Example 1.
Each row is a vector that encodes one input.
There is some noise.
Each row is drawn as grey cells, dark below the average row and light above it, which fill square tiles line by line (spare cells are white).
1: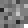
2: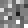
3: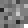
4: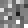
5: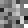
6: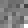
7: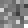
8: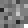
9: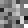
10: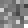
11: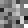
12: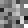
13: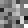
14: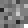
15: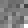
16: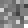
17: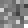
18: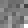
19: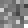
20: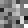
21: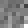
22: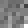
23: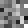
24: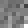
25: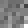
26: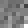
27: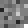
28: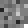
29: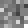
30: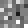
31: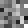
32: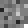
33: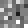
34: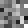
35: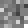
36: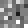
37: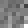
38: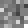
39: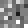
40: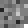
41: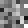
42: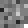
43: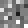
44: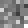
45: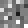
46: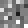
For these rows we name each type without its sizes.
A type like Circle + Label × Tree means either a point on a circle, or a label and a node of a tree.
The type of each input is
Line.
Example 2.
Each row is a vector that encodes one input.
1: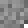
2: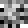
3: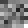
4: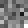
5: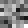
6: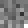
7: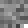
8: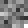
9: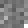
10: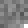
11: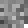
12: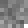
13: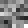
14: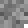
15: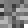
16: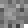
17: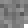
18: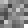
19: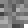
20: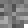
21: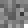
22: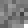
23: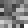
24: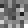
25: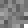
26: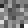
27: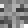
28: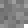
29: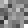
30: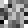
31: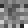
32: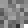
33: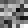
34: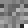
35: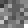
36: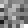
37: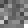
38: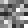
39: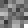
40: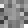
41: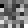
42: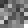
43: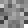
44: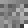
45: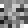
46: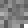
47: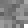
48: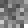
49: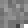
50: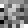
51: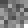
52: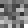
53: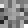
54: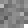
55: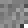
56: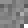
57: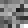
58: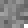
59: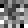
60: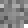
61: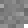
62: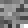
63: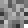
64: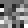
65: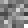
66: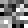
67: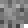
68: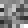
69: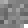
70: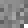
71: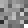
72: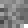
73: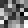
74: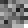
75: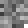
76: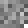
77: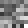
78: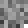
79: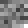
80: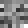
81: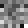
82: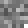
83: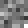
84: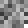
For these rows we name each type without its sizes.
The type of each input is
Label.
